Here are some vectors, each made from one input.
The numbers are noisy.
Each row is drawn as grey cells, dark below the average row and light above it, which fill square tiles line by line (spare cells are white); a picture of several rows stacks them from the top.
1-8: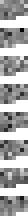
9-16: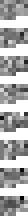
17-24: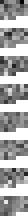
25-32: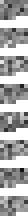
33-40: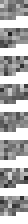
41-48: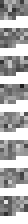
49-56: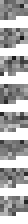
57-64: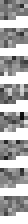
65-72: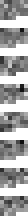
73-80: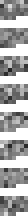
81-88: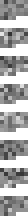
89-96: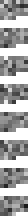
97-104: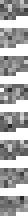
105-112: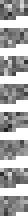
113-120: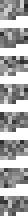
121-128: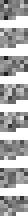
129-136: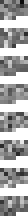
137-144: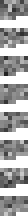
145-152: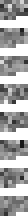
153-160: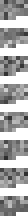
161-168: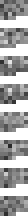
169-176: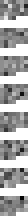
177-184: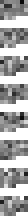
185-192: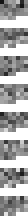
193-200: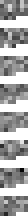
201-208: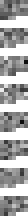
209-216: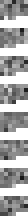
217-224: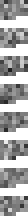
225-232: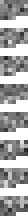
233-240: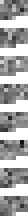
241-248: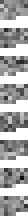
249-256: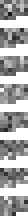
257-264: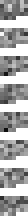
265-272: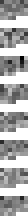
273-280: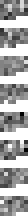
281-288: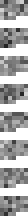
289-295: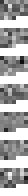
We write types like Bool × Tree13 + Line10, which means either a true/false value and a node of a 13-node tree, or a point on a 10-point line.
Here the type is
(Line5 + Line8) × (Tree14 + Unit).
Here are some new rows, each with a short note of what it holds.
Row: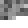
a point on a 5-point line and a node of a 14-node tree
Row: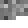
a point on a 5-point line and a node of a 14-node tree
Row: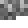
a point on a 5-point line
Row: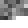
a point on a 5-point line and a node of a 14-node tree
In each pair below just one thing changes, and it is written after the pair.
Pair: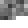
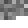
the node of the tree
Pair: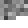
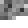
the node of the tree
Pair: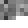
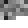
the place on the 5-point line
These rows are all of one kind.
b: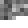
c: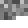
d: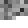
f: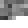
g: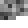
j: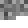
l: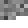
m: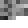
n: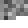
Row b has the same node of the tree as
d, f and m.
